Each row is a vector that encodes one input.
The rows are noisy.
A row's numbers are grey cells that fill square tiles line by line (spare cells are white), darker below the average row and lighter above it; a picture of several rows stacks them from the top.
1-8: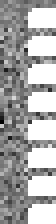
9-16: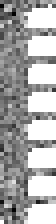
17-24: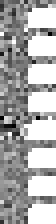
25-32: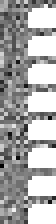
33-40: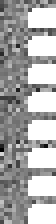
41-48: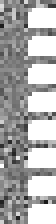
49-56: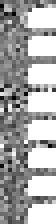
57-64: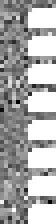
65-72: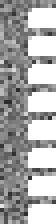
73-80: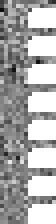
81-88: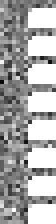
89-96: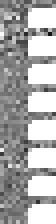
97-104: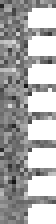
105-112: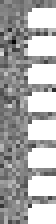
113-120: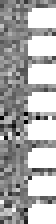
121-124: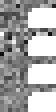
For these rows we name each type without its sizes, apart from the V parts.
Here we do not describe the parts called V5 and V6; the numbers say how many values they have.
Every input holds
a true/false value and a value of V5, together with either a point on a line, or a value of V6.
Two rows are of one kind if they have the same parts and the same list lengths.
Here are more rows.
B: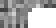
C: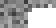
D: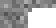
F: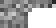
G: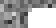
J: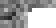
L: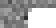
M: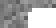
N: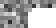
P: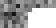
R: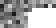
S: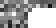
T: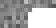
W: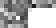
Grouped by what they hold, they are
B, P, R, S
C, D, F, G, J, L, M, N, T, W

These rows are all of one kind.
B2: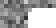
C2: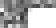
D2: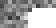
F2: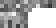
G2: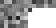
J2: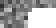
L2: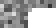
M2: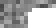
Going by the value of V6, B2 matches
D2 and J2.
